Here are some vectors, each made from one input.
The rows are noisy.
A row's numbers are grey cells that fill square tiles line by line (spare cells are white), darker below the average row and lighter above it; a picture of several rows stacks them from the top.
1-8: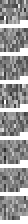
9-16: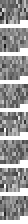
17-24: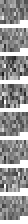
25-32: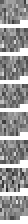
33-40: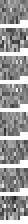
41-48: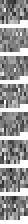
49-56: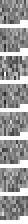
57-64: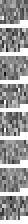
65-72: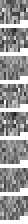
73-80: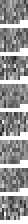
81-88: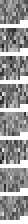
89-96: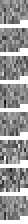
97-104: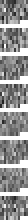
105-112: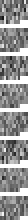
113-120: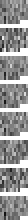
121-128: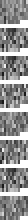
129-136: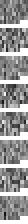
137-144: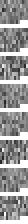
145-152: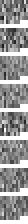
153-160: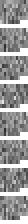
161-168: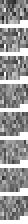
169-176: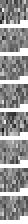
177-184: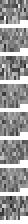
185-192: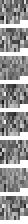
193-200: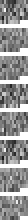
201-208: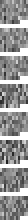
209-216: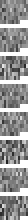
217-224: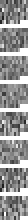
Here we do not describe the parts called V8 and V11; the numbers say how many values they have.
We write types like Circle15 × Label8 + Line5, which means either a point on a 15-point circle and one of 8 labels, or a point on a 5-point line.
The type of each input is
Line5 × (Line7 + V8) + V11.
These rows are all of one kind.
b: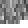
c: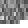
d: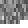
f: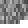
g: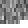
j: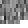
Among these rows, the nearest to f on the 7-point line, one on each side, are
b and c.
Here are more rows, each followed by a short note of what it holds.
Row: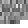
a point on a 5-point line and a value of V8
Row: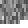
a point on a 5-point line and a point on a 7-point line
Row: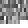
a value of V11
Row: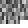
a value of V11
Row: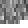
a point on a 5-point line and a point on a 7-point line
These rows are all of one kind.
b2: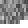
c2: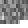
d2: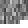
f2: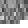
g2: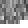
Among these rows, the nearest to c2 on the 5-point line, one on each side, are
b2 and f2.
